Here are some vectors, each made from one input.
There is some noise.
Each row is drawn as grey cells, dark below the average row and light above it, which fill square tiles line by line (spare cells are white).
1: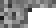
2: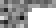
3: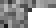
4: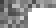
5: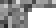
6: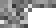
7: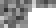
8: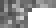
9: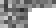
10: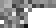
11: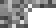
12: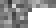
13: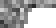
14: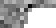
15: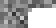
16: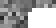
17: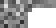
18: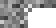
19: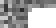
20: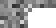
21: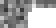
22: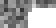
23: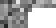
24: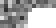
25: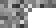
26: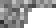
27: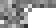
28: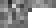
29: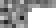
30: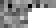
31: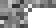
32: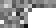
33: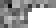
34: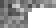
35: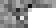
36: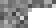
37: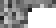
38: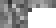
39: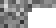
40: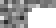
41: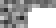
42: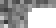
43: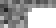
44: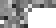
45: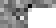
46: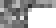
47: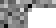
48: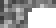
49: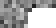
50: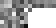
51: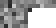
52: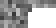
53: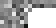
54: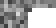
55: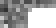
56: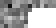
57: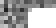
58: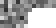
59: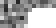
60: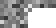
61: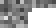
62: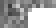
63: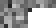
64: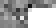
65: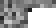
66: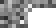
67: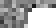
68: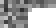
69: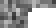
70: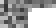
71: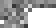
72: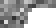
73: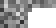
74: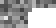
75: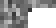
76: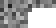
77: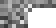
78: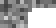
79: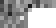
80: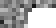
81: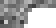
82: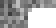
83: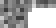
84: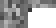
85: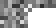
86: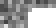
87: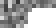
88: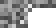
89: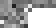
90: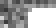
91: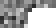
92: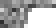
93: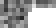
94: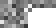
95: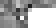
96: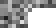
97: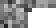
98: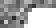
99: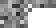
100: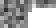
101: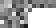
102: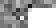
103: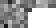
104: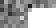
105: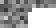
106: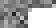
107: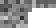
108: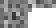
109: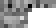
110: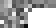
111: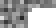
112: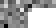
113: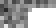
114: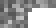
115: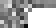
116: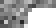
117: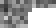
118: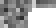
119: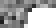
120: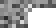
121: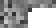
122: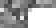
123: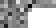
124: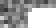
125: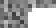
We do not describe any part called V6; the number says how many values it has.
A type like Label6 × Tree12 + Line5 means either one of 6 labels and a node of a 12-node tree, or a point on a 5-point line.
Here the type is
(Circle5 + Unit) × V6 + Line4.
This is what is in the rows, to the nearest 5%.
About 20% of them hold a point on a 4-point line. The rest hold a value of V6, together with either a point on a 5-point circle, or a fixed value.
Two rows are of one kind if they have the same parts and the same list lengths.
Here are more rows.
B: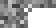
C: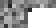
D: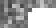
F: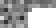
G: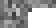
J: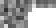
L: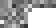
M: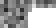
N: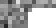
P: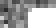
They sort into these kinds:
B, L
C, D, G, N
F, J, M, P

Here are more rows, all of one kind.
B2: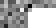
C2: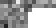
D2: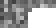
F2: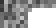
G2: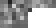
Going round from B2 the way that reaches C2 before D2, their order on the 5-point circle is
B2, C2, G2, D2, F2.
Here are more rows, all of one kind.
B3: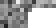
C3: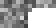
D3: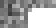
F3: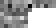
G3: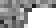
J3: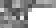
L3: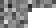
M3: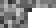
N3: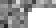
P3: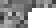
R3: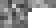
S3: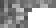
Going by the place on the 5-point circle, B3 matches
D3, J3 and N3.
